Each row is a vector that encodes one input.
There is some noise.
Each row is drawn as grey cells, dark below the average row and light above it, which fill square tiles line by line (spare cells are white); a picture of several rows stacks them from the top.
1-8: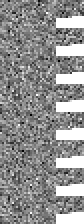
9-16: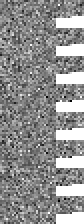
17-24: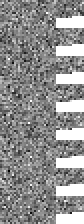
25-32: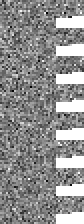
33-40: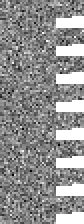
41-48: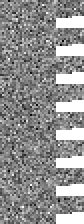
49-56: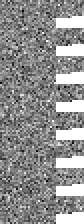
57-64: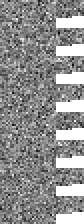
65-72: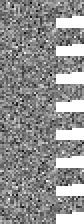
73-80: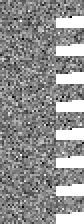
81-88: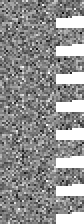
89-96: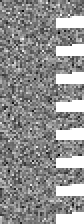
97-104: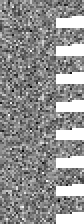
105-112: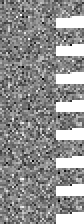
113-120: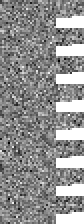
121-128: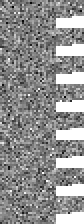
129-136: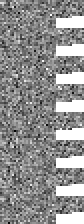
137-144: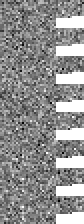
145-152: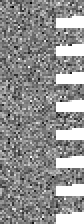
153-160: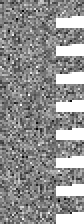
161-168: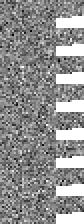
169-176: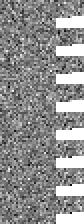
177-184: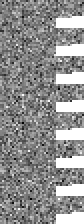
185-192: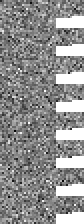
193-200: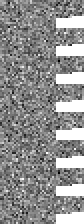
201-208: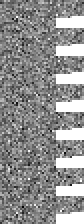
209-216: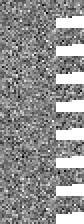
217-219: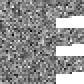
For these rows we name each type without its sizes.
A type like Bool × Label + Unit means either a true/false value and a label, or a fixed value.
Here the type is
(Label × Label + Unit) × Line.
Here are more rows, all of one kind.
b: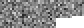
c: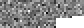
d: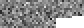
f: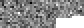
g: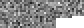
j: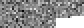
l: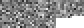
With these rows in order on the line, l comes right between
f and j.
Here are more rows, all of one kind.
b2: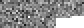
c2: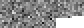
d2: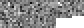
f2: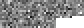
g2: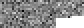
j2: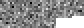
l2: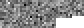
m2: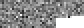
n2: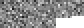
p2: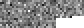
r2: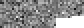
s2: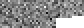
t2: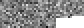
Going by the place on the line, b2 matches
g2, m2, n2 and r2.
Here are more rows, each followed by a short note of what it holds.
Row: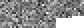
a point on a line
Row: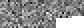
a point on a line
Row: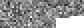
a point on a line
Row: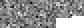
two labels and a point on a line
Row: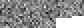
two labels and a point on a line
